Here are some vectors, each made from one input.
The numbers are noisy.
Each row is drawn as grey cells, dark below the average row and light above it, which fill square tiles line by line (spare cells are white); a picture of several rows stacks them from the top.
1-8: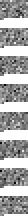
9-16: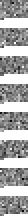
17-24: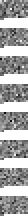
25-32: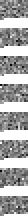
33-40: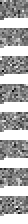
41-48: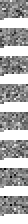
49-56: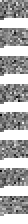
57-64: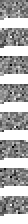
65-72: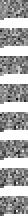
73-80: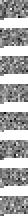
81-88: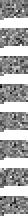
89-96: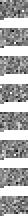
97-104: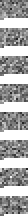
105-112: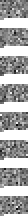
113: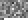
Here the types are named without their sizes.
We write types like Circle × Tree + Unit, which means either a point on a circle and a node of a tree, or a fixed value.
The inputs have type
(Circle + Label) × (Line × Line + Unit).
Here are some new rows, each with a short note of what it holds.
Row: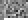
a label and a point on each of two lines
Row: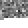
a point on a circle and a point on each of two lines
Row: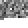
a point on a circle
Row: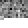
a label and a point on each of two lines
